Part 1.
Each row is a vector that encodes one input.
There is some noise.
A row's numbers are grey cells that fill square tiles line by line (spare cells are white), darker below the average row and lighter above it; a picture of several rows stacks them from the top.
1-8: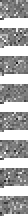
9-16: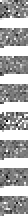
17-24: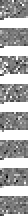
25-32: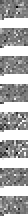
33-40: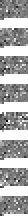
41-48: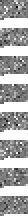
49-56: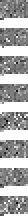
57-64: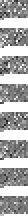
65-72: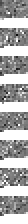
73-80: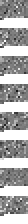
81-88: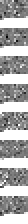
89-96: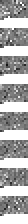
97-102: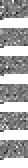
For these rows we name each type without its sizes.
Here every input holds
a label, together with either a point on a circle, or a fixed value.
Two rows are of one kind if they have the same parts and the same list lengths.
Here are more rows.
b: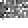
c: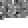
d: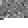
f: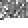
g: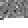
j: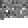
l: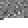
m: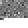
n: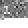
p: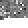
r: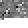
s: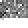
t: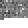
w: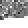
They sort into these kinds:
b, c, j, n, p, r, s, t, w
d, f, g, l, m

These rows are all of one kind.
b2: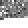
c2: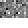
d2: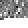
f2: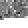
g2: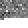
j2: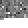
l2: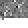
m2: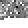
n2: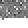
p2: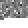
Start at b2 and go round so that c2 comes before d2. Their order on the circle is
b2, j2, n2, c2, l2, d2, g2, m2, p2, f2.
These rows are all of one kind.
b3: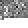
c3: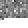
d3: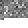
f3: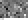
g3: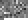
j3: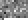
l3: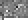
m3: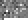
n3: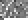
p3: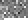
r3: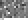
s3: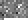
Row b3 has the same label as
c3, j3, l3 and m3.
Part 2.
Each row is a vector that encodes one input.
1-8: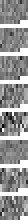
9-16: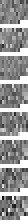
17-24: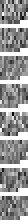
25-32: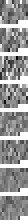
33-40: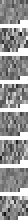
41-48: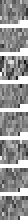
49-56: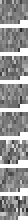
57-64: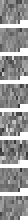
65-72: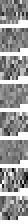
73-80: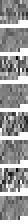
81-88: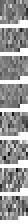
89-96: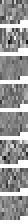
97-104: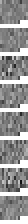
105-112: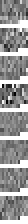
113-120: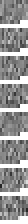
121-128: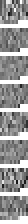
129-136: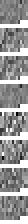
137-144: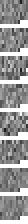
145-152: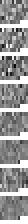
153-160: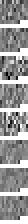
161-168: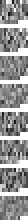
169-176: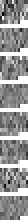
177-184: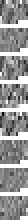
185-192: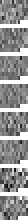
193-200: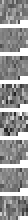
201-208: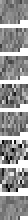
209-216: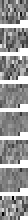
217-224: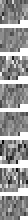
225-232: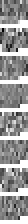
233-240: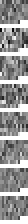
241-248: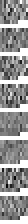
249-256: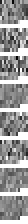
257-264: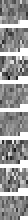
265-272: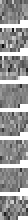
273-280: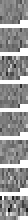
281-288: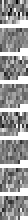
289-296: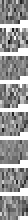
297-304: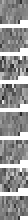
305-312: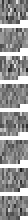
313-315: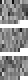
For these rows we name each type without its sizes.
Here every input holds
either a point on a line, or four true/false values.
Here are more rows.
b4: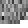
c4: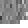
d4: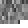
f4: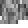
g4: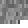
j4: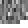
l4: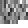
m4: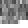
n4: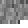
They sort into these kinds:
b4, c4, d4, g4, j4, n4
f4, l4, m4

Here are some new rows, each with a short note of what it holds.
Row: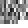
a point on a line
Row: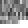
a point on a line
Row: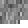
four true/false values
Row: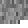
four true/false values
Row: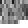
a point on a line
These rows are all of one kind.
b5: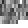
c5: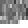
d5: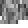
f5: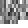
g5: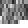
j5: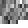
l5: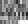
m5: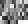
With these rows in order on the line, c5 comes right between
g5 and l5.
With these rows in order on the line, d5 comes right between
b5 and l5.
